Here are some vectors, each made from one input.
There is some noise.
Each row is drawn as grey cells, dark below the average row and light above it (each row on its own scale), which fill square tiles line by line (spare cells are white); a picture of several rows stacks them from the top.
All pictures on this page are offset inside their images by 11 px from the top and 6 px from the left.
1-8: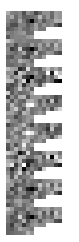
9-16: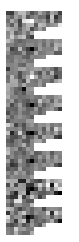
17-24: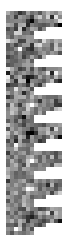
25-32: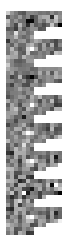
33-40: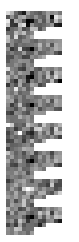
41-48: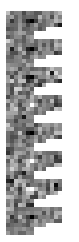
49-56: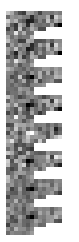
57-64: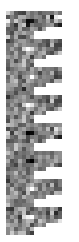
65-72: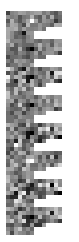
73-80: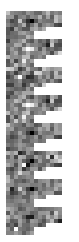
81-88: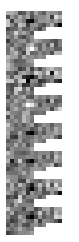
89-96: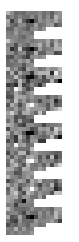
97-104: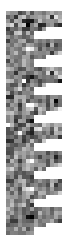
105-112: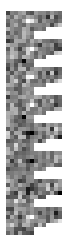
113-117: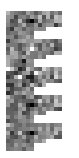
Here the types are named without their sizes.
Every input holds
either a point on a circle, or a fixed value, or four true/false values.
